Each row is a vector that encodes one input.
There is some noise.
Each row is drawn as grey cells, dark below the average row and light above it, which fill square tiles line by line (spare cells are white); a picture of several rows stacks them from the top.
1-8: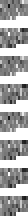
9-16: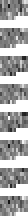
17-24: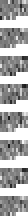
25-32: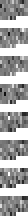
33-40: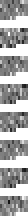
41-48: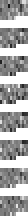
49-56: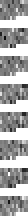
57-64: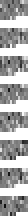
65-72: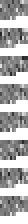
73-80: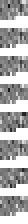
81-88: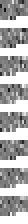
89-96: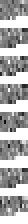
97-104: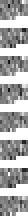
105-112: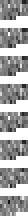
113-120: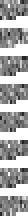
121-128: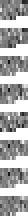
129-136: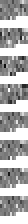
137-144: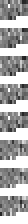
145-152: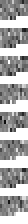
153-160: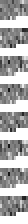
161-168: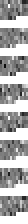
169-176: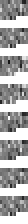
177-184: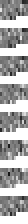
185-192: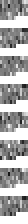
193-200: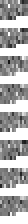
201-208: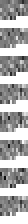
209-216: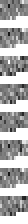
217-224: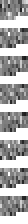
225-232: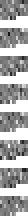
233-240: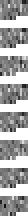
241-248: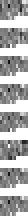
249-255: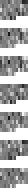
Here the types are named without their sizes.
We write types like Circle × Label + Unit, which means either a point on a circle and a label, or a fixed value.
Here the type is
Bool × Line.
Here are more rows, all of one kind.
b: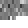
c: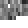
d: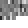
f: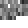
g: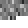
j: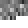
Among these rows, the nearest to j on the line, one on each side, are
b and g.
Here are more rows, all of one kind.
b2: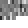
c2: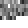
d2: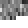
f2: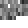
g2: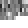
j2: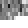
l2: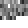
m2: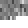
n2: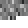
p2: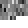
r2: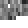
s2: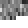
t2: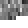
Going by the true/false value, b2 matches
g2, j2 and m2.
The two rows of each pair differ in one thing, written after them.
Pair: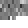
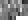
the true/false value
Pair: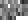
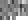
the true/false value
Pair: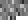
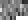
the place on the line
